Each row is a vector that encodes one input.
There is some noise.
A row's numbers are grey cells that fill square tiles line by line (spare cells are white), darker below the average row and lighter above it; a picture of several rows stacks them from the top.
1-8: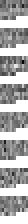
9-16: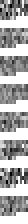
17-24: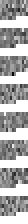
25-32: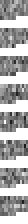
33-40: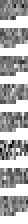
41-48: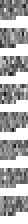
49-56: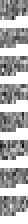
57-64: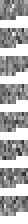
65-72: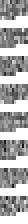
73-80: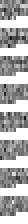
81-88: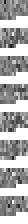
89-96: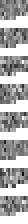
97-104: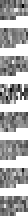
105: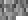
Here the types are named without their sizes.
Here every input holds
a list of points on a line.
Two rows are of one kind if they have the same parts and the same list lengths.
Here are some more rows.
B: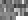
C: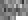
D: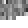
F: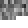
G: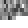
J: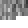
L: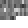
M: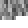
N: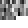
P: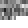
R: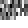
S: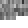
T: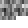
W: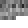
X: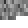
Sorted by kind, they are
B, G, J, L, M, W, X
C, D, F, S
N, P, T
R

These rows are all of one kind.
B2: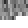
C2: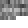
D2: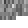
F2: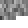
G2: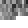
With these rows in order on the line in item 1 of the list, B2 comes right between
F2 and G2.
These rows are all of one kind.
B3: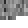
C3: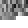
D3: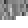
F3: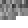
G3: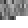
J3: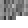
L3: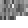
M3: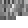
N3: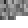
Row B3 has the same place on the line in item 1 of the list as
G3 and N3.
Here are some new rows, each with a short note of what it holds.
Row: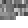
a list of two items
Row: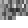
a list of three items
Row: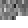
a list of two items
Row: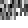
the empty list
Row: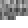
a list of three items
